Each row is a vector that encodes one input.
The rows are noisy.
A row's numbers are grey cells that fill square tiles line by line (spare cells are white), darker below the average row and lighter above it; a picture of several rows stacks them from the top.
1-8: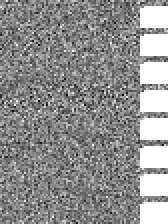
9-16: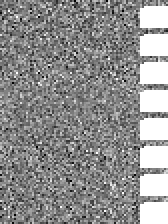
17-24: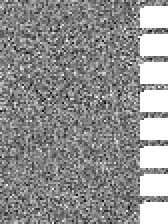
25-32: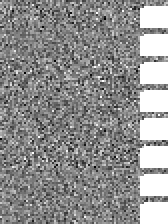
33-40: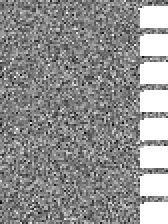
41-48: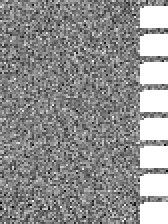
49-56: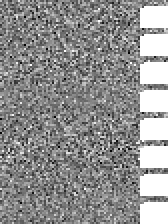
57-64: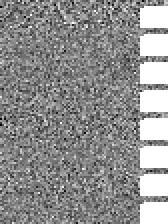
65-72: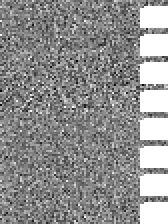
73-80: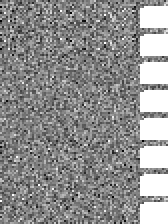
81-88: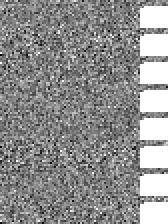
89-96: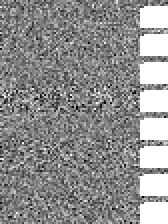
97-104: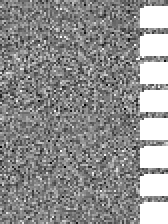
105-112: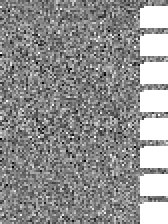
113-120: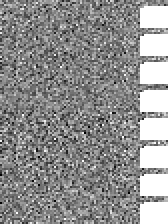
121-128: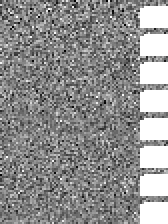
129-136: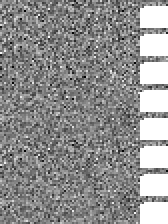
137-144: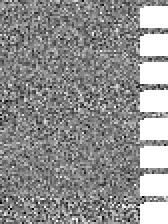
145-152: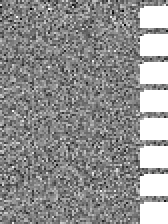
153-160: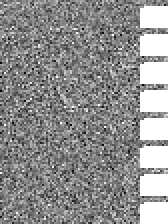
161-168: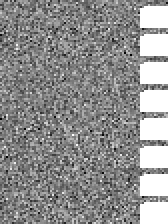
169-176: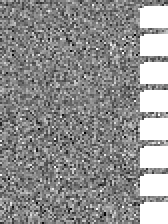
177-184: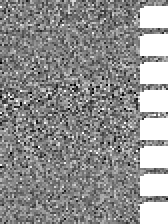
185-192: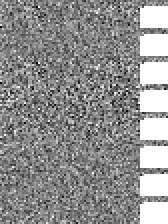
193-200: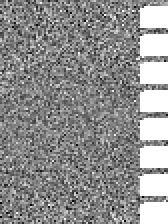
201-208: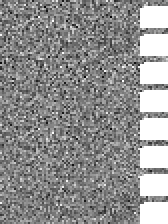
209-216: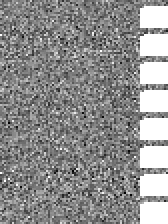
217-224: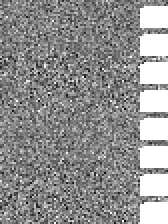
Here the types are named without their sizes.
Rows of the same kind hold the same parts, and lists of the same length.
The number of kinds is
3.
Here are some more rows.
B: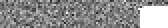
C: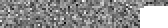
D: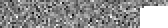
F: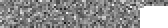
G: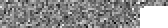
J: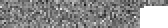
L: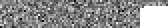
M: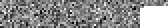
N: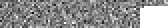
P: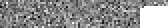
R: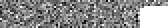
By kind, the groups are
B, C, F, G, J
D, N, P, R
L, M

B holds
four true/false values.
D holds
a point on a circle and a label.
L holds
a label.
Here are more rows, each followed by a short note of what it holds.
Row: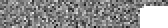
four true/false values
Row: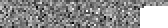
a label
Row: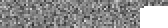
four true/false values
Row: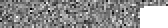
a point on a circle and a label
